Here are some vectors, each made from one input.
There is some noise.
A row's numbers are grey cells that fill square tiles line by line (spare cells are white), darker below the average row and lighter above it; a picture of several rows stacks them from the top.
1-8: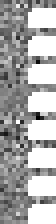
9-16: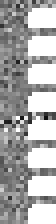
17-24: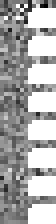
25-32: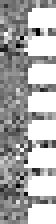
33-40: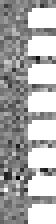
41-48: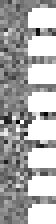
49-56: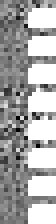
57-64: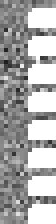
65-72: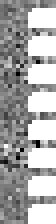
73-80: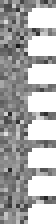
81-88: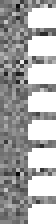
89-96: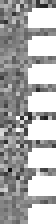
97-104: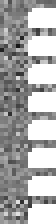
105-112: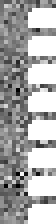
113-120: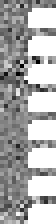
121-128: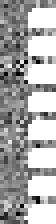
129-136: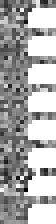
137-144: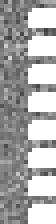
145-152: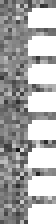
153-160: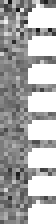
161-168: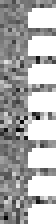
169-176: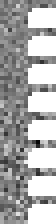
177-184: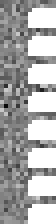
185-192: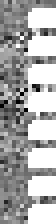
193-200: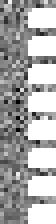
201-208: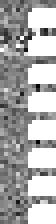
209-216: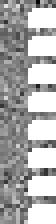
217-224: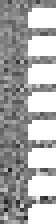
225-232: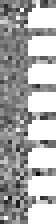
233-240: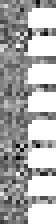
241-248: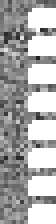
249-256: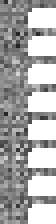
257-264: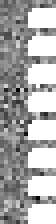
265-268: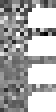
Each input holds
a point on a 16-point circle, together with either a point on a 9-point circle, or one of 5 labels.
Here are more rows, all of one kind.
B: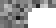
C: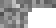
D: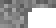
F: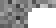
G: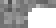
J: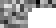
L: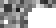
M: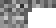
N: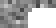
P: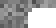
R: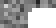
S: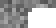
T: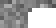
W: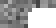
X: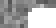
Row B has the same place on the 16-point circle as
D, R, S and W.
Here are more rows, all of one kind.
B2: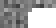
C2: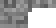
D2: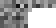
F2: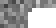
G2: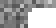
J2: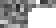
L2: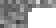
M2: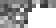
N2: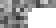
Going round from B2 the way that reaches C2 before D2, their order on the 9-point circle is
B2, C2, F2, G2, N2, M2, J2, L2, D2.
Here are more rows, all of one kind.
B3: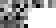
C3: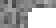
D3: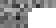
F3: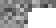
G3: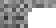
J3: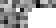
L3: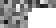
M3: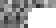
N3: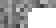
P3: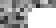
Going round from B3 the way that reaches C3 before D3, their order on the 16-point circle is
B3, C3, M3, L3, N3, G3, P3, F3, J3, D3.
